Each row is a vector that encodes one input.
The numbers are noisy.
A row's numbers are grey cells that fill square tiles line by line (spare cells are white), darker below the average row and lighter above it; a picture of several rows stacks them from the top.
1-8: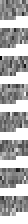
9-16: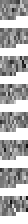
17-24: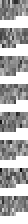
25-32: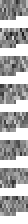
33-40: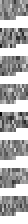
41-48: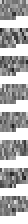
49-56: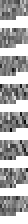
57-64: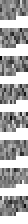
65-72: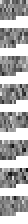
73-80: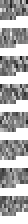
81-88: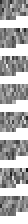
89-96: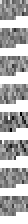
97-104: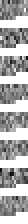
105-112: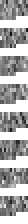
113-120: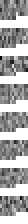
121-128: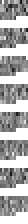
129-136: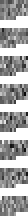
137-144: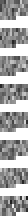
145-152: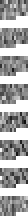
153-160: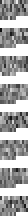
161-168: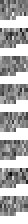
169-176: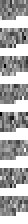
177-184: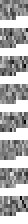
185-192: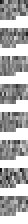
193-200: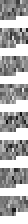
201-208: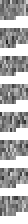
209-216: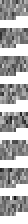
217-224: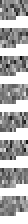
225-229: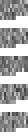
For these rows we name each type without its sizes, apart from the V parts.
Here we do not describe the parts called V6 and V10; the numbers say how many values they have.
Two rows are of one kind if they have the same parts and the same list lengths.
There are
3 kinds of row.
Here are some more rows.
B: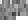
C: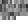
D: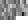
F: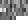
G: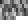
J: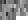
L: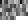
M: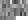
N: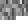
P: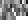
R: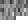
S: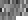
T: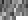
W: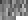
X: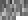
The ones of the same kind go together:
B, D, J, M, N, S
C, R, T, W, X
F, G, L, P

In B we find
three true/false values and a value of V6.
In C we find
a point on a line and a value of V6.
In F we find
a value of V10.
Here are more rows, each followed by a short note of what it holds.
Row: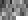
a point on a line and a value of V6
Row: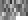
a point on a line and a value of V6
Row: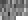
a point on a line and a value of V6
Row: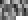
a value of V10
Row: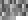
a point on a line and a value of V6
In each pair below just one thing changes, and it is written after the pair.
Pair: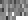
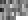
the value of V6
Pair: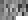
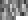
the value of V6
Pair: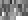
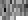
the place on the line
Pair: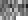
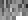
the place on the line
